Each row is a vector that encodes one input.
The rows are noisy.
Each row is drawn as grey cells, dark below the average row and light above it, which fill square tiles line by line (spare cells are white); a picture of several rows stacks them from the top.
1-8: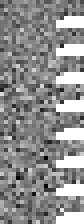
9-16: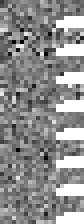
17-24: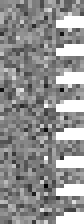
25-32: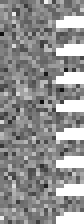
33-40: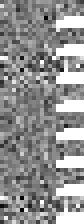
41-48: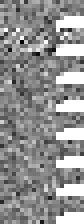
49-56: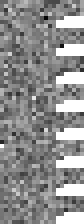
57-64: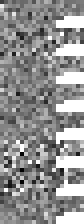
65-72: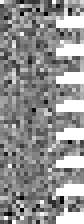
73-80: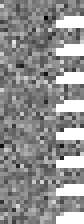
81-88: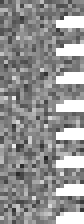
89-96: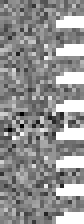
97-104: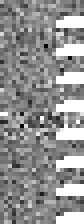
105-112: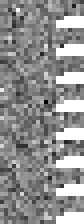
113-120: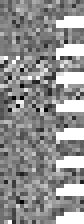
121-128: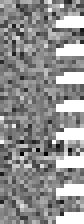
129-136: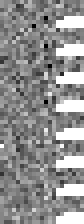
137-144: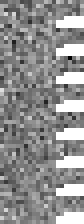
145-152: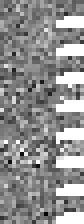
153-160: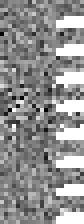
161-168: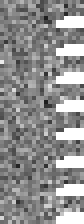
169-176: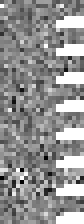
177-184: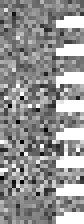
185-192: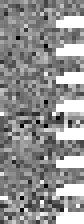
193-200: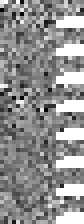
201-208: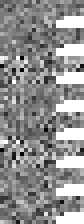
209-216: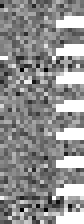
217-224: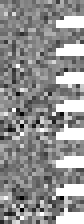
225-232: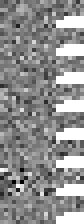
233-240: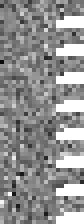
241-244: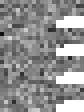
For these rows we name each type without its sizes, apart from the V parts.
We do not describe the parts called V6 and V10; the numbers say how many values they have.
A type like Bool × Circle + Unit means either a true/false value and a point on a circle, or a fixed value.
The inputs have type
(Circle + Line) × (Line + V10) + V6.
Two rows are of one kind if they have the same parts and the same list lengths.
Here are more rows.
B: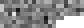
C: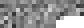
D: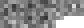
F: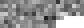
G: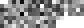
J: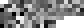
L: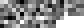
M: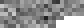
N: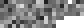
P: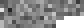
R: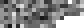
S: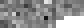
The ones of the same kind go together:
B, F, M, R
C
D, S
G, J, L
N, P

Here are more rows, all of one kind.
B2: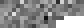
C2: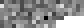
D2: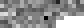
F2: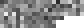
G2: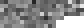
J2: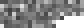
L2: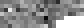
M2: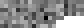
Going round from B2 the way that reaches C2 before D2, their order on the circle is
B2, M2, L2, G2, C2, J2, D2, F2.
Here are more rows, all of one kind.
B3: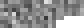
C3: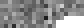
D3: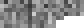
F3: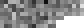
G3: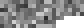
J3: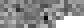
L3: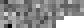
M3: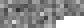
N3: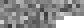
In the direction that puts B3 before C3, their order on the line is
G3, B3, L3, M3, D3, N3, J3, C3, F3.
